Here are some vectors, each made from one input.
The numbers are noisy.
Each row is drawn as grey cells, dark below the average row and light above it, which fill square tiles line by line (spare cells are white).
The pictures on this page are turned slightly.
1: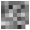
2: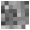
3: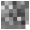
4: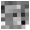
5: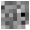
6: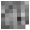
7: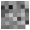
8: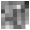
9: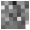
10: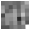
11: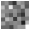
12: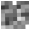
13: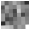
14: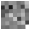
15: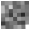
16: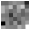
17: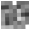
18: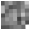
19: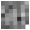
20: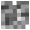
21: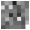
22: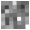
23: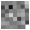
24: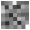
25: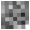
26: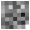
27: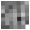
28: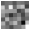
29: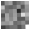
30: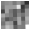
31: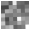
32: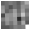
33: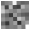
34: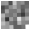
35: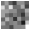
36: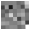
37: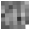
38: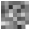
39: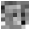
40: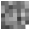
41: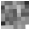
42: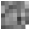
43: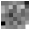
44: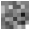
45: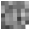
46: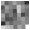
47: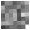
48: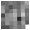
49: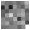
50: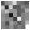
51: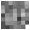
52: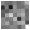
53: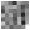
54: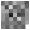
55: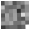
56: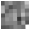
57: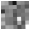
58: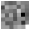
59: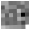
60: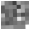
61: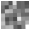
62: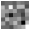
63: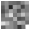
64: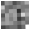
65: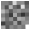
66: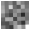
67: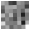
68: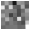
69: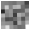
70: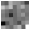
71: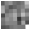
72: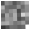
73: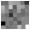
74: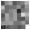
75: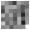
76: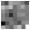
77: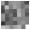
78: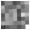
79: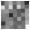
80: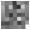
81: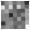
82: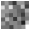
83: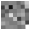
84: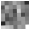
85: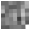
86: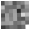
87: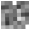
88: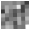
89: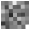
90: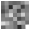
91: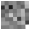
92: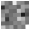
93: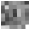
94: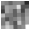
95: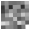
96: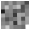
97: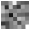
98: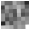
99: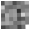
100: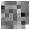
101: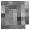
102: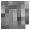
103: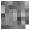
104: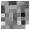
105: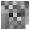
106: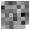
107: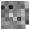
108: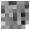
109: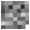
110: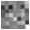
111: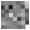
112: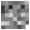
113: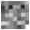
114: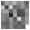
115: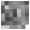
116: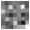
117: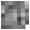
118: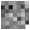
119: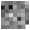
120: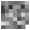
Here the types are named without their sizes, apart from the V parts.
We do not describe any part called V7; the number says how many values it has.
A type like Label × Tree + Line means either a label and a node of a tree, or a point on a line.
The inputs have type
Bool × (Tree + Unit) × V7.
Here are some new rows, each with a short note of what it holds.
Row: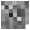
a node of a tree, a true/false value and a value of V7
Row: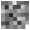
a node of a tree, a true/false value and a value of V7
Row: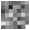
a true/false value and a value of V7
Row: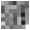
a node of a tree, a true/false value and a value of V7
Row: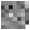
a true/false value and a value of V7
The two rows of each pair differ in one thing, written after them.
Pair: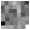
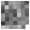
the node of the tree
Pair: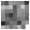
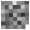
the node of the tree
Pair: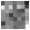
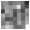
the true/false value
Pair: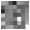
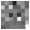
the true/false value
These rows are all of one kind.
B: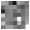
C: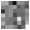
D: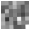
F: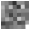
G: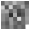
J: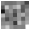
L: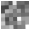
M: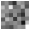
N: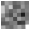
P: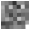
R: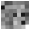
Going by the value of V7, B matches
J, L and M.
